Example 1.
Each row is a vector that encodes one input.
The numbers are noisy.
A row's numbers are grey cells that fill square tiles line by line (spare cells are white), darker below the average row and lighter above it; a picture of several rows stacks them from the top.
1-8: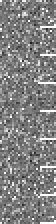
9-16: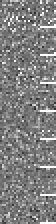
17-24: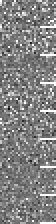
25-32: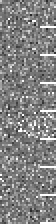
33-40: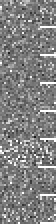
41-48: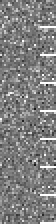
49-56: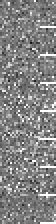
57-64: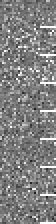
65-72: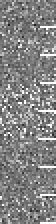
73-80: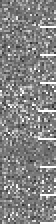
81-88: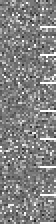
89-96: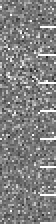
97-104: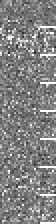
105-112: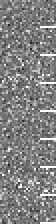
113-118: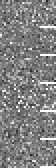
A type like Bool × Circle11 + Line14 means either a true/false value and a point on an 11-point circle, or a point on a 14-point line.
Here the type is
Line7 + Line9 + Line12.
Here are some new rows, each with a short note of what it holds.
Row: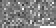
a point on a 12-point line
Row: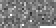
a point on a 9-point line
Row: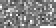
a point on a 9-point line
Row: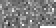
a point on a 9-point line
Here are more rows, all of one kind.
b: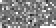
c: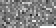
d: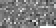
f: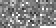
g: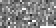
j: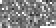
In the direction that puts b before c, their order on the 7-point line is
d, j, g, b, c, f.
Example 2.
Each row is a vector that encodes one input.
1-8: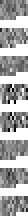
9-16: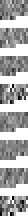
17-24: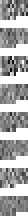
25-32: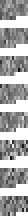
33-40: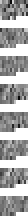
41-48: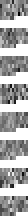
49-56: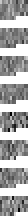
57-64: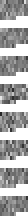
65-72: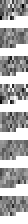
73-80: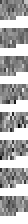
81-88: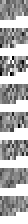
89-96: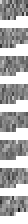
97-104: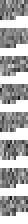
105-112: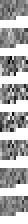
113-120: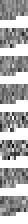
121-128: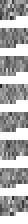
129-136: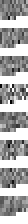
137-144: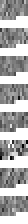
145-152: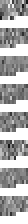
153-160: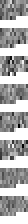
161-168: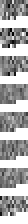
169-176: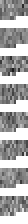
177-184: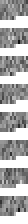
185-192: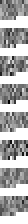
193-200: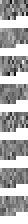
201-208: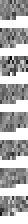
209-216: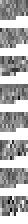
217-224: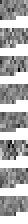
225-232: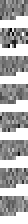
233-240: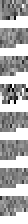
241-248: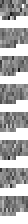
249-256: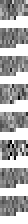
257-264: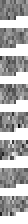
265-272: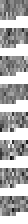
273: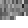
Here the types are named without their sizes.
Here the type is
(Circle + Line) × Line.
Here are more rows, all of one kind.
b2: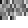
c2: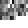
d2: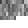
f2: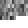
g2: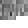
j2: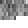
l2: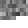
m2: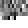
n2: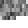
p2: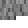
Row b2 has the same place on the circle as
d2, g2 and m2.
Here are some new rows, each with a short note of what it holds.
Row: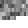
a point on a circle and a point on a line
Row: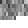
a point on a circle and a point on a line
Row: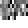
a point on each of two lines
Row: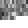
a point on each of two lines
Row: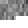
a point on each of two lines
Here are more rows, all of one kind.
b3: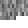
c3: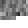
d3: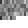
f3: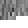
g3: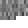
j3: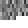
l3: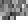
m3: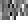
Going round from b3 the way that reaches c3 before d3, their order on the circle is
b3, l3, m3, f3, c3, g3, j3, d3.
